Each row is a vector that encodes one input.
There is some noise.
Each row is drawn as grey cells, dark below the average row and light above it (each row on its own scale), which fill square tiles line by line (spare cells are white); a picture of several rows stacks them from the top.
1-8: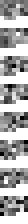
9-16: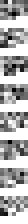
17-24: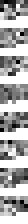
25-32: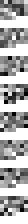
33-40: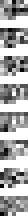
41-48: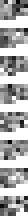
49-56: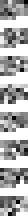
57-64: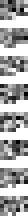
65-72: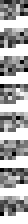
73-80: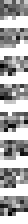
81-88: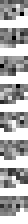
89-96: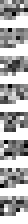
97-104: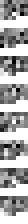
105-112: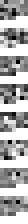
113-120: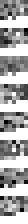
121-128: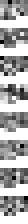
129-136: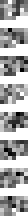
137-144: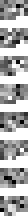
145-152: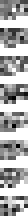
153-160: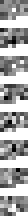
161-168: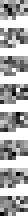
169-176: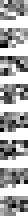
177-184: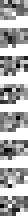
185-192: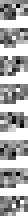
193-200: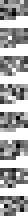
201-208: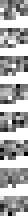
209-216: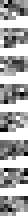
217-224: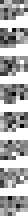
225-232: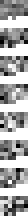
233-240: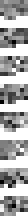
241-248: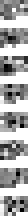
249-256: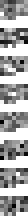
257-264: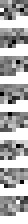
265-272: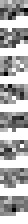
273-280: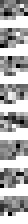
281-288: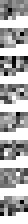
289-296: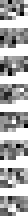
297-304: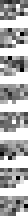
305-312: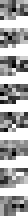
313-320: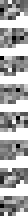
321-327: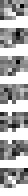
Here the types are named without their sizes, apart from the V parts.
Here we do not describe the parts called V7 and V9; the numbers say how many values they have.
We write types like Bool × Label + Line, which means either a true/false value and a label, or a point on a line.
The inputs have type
((Bool × Bool × Bool + Unit) × V7 + Line) × V9.
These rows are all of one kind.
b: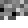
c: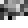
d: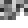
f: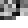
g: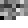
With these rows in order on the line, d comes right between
b and g.
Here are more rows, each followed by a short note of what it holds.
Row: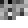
a value of V7 and a value of V9
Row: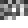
three true/false values, a value of V7 and a value of V9
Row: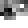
three true/false values, a value of V7 and a value of V9
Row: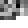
a point on a line and a value of V9
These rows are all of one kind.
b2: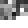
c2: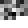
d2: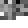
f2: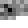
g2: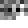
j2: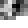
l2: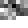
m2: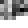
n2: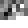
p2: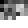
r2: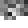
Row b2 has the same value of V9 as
d2 and j2.
